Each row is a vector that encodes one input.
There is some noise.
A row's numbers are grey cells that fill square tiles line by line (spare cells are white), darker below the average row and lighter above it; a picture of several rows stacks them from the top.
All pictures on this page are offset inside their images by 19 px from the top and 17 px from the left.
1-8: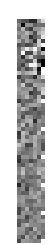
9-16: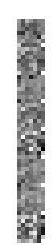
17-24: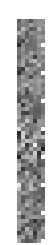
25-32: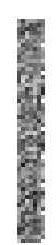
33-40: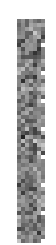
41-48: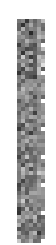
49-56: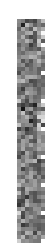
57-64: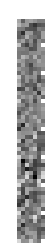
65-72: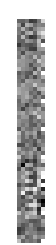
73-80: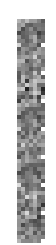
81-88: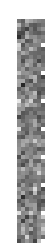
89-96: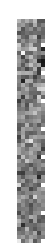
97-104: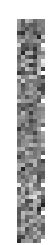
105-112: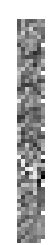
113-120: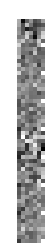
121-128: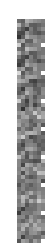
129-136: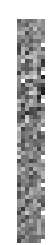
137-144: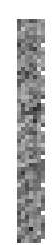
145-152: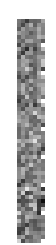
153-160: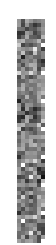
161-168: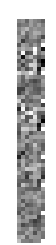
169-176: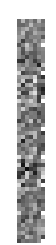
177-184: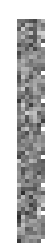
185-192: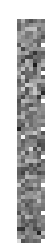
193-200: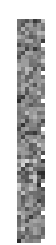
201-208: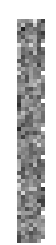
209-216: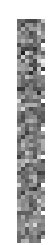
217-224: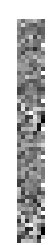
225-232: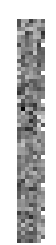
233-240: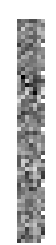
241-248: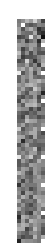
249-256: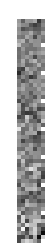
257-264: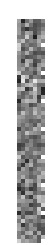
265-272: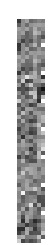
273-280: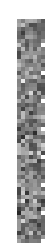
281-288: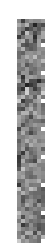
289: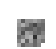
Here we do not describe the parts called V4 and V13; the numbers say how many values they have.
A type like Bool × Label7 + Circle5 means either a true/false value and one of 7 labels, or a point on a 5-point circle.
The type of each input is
Line10 × V4 × V13 + Line15.
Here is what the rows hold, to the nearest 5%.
About 55% of them hold a point on a 10-point line, a value of V4 and a value of V13. The rest hold a point on a 15-point line.
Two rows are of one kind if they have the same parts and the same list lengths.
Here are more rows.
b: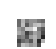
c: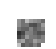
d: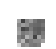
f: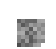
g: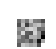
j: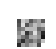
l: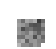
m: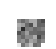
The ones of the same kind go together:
b, f, g, j
c, d, l, m

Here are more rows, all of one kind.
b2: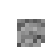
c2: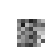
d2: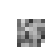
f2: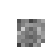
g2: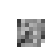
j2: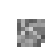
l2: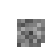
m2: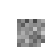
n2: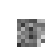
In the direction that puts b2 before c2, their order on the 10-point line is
l2, b2, m2, j2, d2, g2, f2, n2, c2.
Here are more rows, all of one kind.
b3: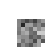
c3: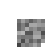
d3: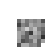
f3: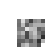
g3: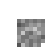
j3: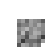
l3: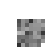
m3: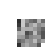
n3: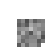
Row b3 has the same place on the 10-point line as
d3 and g3.
